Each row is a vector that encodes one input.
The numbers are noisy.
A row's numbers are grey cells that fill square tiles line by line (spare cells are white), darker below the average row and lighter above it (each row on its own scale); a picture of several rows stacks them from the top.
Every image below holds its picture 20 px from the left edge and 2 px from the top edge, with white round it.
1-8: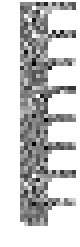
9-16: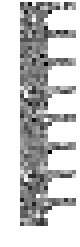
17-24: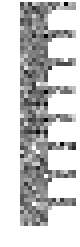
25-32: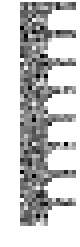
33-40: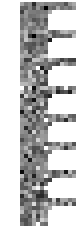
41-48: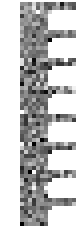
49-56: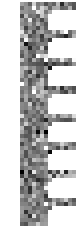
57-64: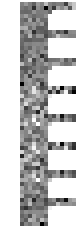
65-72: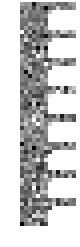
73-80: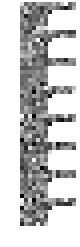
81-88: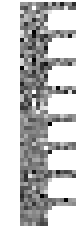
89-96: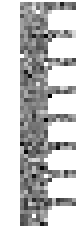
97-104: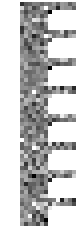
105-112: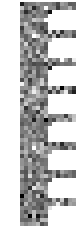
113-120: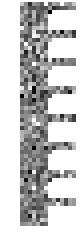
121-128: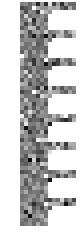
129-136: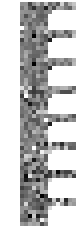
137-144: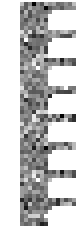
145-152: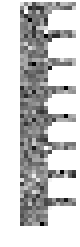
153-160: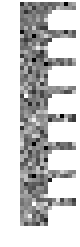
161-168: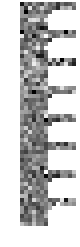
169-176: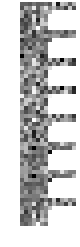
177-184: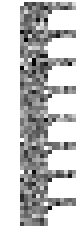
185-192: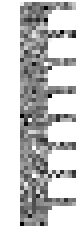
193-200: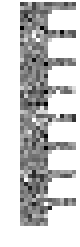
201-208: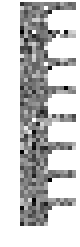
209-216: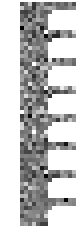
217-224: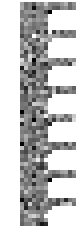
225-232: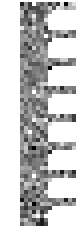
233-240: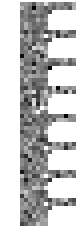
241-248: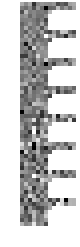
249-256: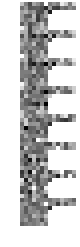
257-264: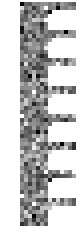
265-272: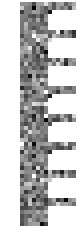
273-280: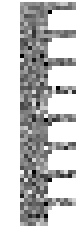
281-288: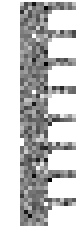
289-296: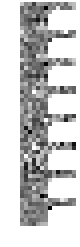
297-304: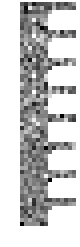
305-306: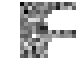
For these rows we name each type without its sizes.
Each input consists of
either five true/false values, or a list of points on a line.
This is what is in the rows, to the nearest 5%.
About 80% of them hold five true/false values. The rest are lists of points on a line.
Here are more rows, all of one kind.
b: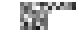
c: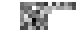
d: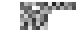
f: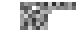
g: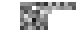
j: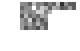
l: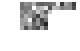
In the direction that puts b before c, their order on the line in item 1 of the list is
j, l, b, d, f, c, g.
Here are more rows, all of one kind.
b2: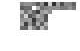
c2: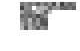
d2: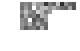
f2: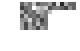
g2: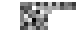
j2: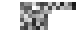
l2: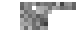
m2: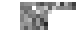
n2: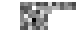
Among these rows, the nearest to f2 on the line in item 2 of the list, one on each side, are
c2 and g2.
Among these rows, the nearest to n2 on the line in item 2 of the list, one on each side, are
d2 and g2.
